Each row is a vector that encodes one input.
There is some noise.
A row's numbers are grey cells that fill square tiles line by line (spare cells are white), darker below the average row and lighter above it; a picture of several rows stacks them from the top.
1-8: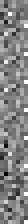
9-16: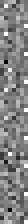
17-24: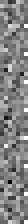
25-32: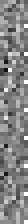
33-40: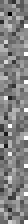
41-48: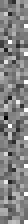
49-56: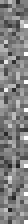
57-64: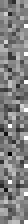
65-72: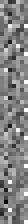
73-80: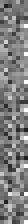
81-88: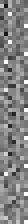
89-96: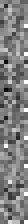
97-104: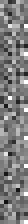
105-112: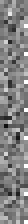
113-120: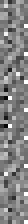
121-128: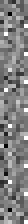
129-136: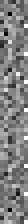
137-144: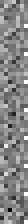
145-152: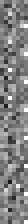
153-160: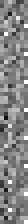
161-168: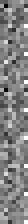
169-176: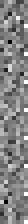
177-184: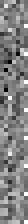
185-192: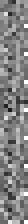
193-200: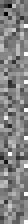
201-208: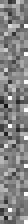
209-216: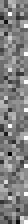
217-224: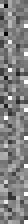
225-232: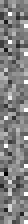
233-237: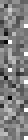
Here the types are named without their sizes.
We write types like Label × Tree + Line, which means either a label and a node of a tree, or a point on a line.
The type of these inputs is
Bool × List(Line) + Tree × Tree.
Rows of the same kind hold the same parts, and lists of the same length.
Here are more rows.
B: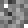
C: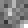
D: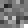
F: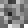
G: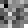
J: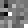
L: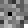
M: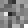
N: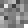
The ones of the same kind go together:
B, N
C, D, G, J
F
L
M

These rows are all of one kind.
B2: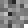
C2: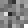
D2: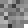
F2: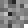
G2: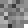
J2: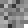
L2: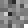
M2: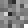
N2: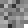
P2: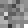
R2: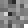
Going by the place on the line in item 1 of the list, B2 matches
F2, J2 and N2.
